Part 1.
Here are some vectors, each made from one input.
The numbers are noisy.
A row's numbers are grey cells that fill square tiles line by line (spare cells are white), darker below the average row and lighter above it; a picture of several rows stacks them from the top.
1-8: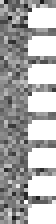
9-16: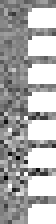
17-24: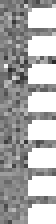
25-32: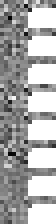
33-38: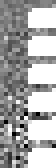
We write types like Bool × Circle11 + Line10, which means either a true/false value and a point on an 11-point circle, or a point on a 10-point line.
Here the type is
Line4.
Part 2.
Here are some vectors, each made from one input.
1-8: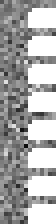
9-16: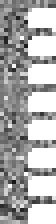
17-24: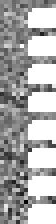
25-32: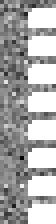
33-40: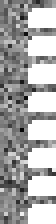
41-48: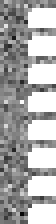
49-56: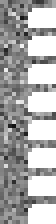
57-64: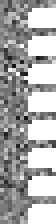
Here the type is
Circle11 + Unit.
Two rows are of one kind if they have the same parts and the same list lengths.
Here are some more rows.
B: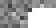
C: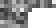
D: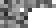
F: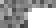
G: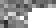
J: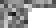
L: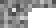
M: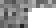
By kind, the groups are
B, F, G, J, L, M
C, D

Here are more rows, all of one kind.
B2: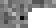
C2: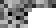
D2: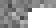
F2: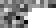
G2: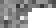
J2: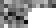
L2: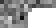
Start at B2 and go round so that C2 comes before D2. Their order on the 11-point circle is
B2, J2, F2, G2, C2, D2, L2.
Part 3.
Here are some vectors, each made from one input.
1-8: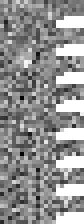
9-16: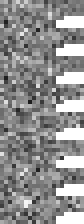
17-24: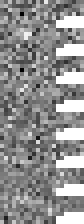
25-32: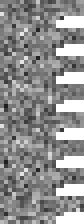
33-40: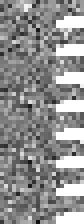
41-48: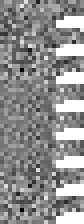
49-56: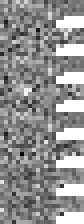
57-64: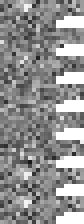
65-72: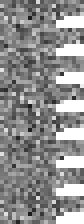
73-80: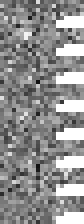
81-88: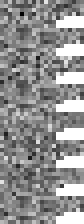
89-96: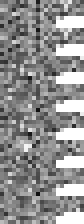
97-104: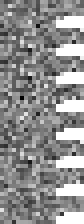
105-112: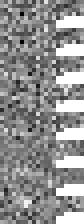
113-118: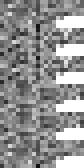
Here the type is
Tree11.
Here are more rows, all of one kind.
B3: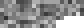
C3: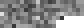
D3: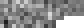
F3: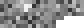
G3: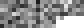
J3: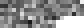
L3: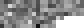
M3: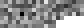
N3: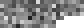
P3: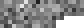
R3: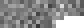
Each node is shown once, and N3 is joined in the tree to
C3 and M3.
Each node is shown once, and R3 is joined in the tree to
B3, C3, D3 and L3.
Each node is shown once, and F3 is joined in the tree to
P3.
